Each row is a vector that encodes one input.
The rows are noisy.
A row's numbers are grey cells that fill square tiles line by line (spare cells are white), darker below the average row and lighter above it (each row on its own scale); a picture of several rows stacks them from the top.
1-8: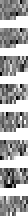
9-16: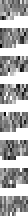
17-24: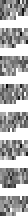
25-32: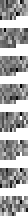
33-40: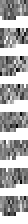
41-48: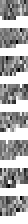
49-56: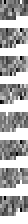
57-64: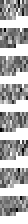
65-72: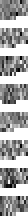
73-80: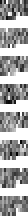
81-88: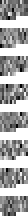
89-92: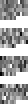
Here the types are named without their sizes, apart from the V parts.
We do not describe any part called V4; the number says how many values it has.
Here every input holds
a list of items, each a true/false value and a value of V4.
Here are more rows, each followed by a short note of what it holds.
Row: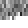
a list of two items
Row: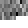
a list of one item
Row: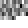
the empty list
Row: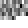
the empty list
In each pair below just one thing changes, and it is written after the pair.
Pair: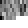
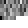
the value of V4 in item 2 of the list
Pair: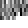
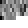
the value of V4 in item 1 of the list
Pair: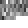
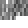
the value of V4 in item 1 of the list
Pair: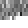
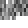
the value of V4 in item 2 of the list
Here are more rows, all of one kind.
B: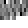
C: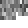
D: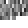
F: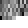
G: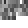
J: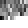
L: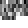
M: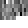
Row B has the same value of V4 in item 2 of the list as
D and G.
